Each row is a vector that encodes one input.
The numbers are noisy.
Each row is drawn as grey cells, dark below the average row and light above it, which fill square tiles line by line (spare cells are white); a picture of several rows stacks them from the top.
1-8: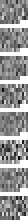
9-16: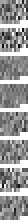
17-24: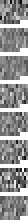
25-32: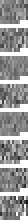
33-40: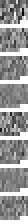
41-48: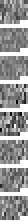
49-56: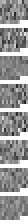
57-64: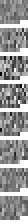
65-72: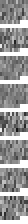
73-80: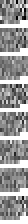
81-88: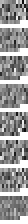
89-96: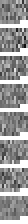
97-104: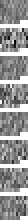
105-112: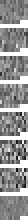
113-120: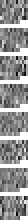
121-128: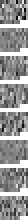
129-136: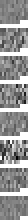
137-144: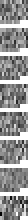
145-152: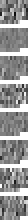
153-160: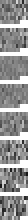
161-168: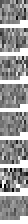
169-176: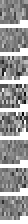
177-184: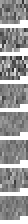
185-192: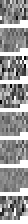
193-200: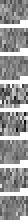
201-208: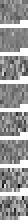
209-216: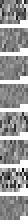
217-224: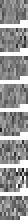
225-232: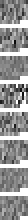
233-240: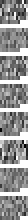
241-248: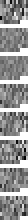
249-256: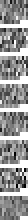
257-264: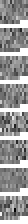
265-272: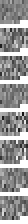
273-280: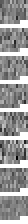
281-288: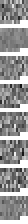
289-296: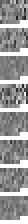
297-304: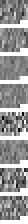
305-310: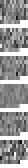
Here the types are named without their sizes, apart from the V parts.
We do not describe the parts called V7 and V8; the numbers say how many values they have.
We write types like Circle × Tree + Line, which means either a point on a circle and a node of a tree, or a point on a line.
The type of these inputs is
Bool × (Circle + V8) × V7.
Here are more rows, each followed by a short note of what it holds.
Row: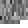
a true/false value, a value of V7 and a value of V8
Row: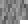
a point on a circle, a true/false value and a value of V7
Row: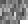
a point on a circle, a true/false value and a value of V7
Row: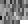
a point on a circle, a true/false value and a value of V7
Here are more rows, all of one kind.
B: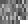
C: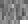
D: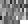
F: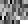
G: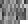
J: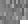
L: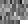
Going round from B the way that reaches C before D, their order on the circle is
B, F, C, J, G, D, L.
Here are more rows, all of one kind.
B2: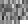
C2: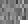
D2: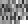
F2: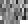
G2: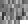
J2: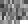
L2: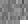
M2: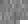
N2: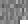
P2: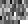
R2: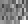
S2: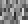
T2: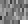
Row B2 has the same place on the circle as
G2, S2 and T2.
